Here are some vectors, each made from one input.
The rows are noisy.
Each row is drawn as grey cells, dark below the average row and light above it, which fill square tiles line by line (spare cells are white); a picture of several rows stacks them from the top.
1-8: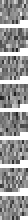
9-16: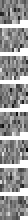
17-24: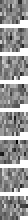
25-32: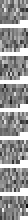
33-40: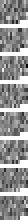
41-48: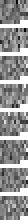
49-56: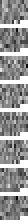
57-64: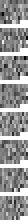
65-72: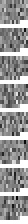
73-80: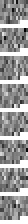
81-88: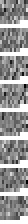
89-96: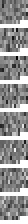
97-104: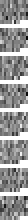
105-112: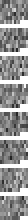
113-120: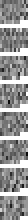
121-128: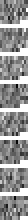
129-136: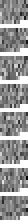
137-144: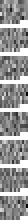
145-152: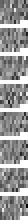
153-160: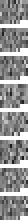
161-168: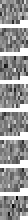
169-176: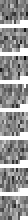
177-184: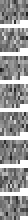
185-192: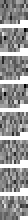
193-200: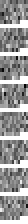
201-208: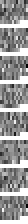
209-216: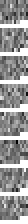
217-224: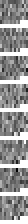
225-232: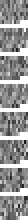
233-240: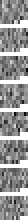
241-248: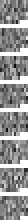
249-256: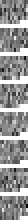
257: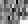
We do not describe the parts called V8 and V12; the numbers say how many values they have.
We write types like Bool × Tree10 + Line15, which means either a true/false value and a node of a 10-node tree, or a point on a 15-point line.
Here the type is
Bool × V12 + (Circle6 + Line6) × V8.
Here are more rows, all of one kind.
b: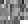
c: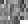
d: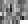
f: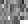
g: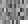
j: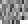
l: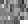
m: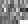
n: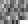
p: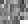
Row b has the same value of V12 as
c, f, l and p.
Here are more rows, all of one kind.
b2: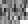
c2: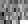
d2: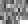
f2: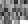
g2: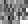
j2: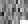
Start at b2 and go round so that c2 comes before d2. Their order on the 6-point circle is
b2, f2, c2, j2, d2, g2.
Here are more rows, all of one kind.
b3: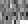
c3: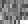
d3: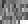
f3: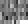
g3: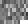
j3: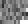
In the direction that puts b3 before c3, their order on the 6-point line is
b3, f3, c3, d3, g3, j3.
